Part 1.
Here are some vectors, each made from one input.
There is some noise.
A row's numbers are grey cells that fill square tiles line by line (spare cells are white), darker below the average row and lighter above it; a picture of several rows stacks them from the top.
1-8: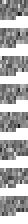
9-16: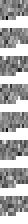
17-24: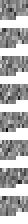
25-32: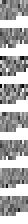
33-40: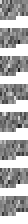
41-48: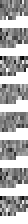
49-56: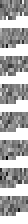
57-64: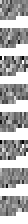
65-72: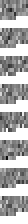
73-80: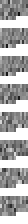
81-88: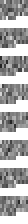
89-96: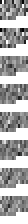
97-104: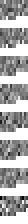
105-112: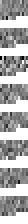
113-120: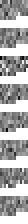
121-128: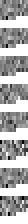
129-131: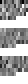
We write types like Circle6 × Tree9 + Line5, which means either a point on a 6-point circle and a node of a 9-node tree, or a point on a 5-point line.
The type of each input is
Bool × Bool × Bool × Bool + Line4 × Line4.
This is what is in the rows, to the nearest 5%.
About 10% of them hold a point on each of two 4-point lines. The rest hold four true/false values.
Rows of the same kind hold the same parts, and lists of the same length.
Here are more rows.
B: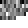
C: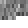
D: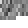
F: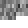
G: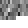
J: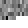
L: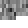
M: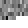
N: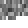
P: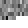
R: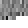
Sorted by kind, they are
B
C, D, F, G, J, L, M, N, P, R

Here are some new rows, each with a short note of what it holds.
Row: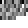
a point on each of two 4-point lines
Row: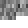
four true/false values
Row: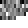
a point on each of two 4-point lines
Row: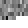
four true/false values
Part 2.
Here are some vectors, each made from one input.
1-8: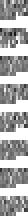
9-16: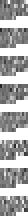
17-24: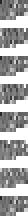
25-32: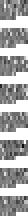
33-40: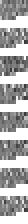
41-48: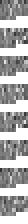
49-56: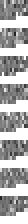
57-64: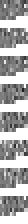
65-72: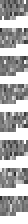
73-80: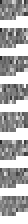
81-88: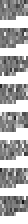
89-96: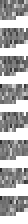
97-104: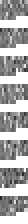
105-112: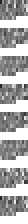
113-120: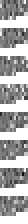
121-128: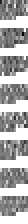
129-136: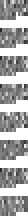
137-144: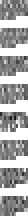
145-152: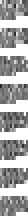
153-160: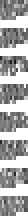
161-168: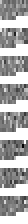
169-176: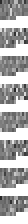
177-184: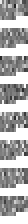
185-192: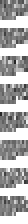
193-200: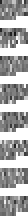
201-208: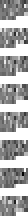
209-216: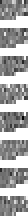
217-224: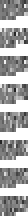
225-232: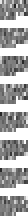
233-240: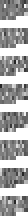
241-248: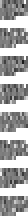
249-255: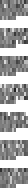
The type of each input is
Bool × Bool × Bool × Bool + Line4 × Line4 + Unit.
